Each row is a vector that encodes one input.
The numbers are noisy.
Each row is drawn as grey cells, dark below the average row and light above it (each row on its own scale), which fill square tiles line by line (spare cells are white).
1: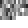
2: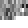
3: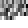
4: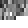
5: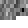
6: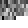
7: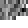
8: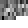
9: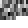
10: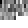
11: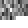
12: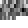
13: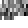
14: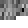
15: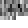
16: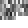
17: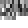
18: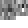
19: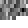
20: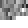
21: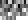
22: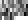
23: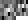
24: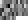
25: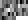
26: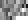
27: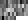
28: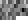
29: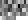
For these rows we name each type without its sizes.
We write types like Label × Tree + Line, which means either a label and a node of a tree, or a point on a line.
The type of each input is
Line.
